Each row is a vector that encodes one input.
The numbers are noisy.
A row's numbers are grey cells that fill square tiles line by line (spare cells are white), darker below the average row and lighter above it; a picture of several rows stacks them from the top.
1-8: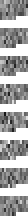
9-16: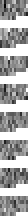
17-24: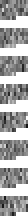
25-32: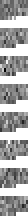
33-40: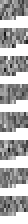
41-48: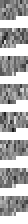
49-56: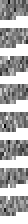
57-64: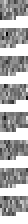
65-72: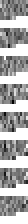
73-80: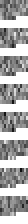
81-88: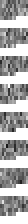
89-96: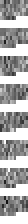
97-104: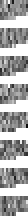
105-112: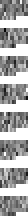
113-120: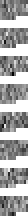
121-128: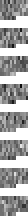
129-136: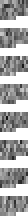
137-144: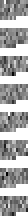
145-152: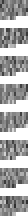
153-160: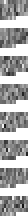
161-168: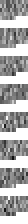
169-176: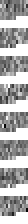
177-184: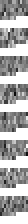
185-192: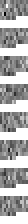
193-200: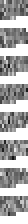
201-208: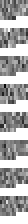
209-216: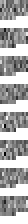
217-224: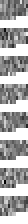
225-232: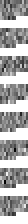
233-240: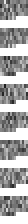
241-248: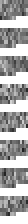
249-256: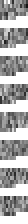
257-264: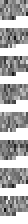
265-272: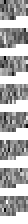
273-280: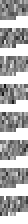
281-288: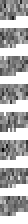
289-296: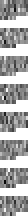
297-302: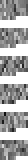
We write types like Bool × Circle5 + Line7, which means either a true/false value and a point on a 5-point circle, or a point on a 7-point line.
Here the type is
(Bool × Circle8 + Unit) × Tree13.
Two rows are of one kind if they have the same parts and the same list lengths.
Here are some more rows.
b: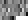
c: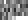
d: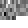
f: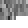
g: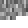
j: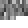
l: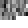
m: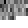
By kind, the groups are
b, d, l, m
c, f, g, j

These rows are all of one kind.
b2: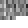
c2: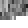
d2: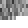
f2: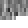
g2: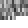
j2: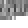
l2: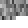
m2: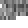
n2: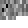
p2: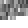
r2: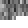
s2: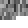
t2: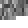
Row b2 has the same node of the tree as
g2, l2 and m2.
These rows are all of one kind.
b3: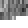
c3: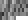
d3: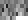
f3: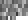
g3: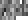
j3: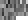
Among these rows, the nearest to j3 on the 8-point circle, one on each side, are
d3 and g3.
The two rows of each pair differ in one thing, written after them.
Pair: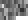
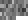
the place on the 8-point circle
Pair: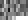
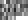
the place on the 8-point circle
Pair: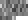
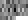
the true/false value
